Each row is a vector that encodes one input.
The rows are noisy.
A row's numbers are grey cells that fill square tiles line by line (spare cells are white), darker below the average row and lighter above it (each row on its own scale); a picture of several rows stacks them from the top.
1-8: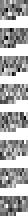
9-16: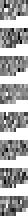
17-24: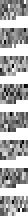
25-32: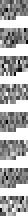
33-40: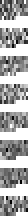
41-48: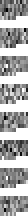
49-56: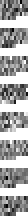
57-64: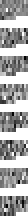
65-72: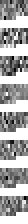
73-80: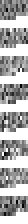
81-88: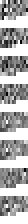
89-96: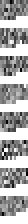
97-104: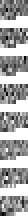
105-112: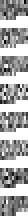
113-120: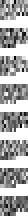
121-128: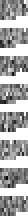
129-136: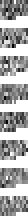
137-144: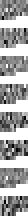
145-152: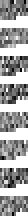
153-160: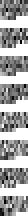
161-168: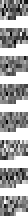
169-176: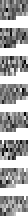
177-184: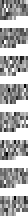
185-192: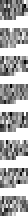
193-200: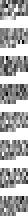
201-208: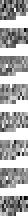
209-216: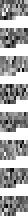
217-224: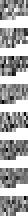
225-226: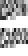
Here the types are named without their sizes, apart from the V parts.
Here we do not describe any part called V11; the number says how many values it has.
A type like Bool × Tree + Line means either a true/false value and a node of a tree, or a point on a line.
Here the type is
(Bool × Bool × Bool + Line) × Label + V11.
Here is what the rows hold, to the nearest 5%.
About 65% of them hold a label, together with either a point on a line, or three true/false values. The rest hold a value of V11.
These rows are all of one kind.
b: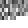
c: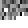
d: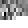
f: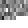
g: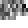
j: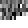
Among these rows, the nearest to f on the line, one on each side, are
b and j.
